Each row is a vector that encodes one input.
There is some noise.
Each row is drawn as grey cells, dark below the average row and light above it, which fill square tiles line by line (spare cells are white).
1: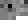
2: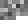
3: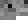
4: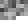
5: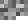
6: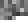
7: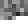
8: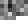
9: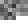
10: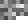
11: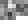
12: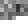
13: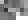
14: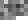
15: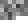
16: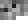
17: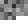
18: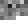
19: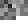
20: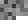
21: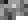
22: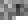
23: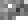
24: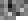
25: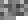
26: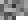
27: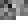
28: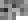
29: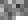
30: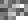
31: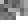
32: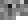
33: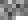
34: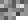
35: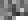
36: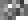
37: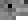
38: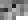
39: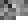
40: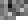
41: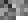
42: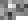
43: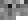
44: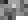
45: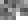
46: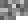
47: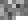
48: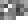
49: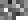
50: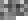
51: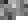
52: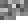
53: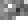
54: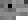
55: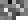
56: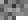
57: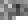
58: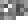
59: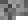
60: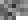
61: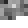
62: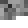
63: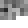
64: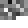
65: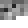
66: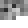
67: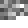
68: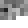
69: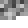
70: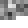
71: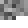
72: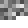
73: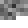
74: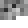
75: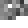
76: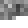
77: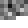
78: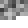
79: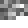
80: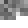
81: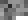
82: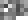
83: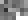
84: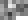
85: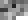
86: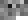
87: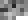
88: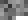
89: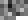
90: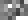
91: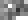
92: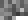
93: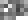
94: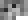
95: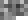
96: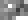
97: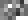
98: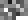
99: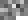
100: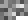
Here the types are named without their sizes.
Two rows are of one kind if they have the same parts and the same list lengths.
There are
2 kinds of row.
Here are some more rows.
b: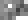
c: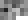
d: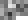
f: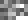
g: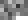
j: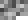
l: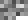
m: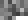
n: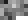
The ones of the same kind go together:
b, d, g, m, n
c, f, j, l

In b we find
four true/false values.
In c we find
a point on a line.
